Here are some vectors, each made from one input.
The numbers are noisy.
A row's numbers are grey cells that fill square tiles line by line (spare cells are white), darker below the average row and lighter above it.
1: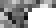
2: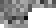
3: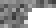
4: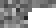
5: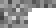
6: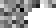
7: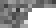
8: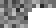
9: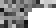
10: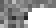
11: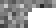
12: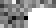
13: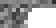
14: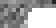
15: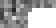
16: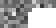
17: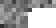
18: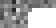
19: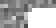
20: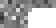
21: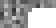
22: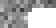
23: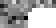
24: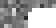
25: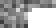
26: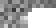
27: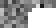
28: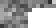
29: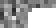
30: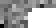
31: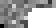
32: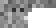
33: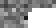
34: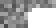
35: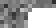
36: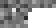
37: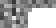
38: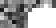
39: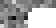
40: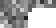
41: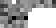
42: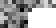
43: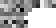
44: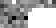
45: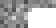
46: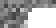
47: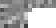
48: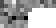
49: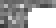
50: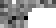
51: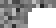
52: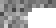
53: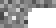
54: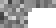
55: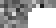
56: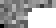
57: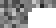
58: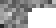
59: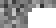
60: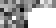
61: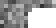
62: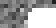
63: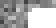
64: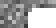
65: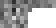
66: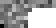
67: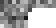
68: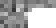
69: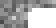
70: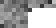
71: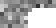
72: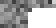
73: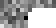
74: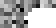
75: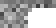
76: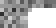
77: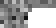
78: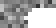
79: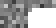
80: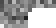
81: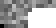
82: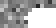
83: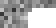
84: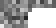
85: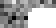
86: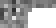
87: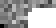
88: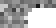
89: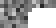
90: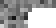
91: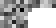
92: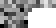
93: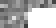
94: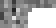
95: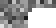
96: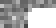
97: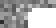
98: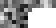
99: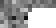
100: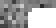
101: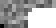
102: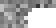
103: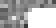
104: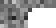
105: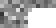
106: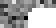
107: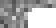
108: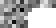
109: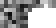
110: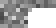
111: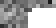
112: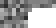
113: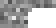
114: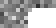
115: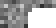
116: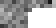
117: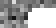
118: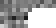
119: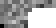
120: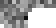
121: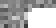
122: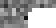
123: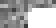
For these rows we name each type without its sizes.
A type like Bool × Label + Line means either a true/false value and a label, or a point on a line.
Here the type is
Bool × Line.
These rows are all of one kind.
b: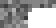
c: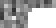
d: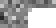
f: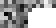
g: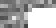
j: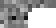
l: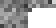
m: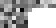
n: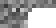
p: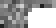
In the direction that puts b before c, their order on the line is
j, n, b, f, l, p, g, m, c, d.
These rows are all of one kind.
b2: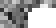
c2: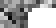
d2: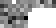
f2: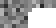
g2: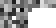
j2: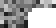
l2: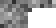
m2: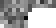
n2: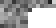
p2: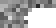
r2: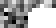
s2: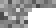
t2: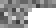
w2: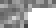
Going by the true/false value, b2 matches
c2, g2, j2 and r2.
